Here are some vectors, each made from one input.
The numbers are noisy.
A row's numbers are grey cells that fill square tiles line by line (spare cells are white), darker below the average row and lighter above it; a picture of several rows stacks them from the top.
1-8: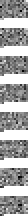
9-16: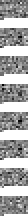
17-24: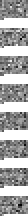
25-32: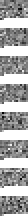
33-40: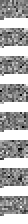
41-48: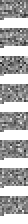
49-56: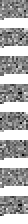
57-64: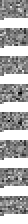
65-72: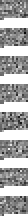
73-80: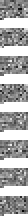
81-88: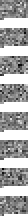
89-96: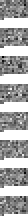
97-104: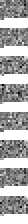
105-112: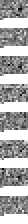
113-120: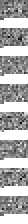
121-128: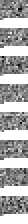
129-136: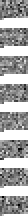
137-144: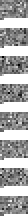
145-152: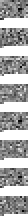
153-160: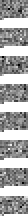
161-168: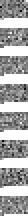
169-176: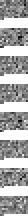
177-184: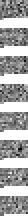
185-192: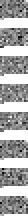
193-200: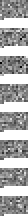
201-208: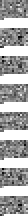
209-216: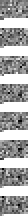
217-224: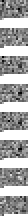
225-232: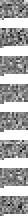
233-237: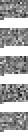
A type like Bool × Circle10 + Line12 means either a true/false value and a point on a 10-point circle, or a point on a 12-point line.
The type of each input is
Line11 + Line15.
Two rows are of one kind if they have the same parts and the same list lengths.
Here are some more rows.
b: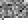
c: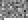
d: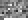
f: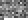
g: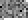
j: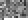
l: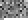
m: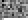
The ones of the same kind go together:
b, g, l, m
c, d, f, j

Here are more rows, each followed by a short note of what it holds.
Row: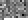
a point on a 15-point line
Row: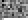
a point on an 11-point line
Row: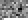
a point on an 11-point line
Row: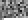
a point on an 11-point line
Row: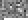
a point on a 15-point line
